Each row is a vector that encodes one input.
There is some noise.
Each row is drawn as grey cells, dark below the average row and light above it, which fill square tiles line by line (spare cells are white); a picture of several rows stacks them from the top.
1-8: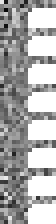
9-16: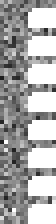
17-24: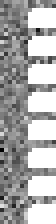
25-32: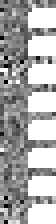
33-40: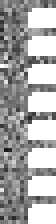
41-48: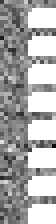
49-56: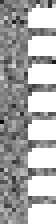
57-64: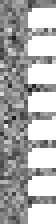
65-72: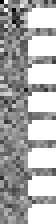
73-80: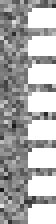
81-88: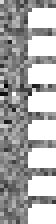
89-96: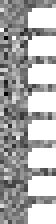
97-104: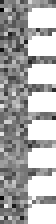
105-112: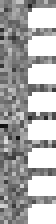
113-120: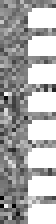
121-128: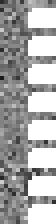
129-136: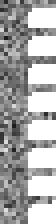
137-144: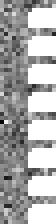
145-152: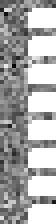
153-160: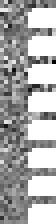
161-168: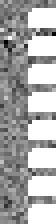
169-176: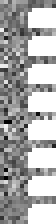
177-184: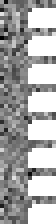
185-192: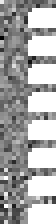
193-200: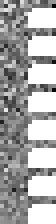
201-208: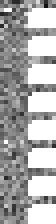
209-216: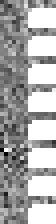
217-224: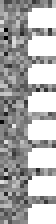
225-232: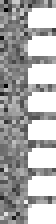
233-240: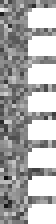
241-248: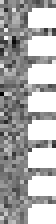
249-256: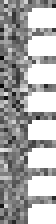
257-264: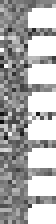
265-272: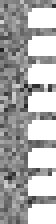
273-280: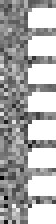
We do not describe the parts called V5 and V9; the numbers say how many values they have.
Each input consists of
a point on a 6-point circle, a point on a 7-point line, a true/false value, a value of V5 and a value of V9.
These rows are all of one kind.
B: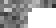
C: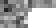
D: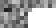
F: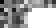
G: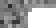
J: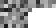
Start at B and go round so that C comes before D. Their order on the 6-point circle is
B, J, C, F, D, G.
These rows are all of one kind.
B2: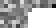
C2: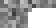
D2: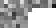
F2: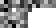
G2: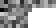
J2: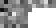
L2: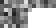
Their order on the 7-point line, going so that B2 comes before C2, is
L2, B2, C2, J2, F2, D2, G2.
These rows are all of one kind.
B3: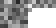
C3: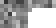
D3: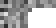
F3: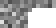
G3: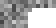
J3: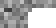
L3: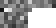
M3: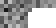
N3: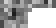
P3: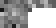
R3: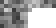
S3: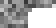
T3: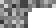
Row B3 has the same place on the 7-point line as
L3 and R3.
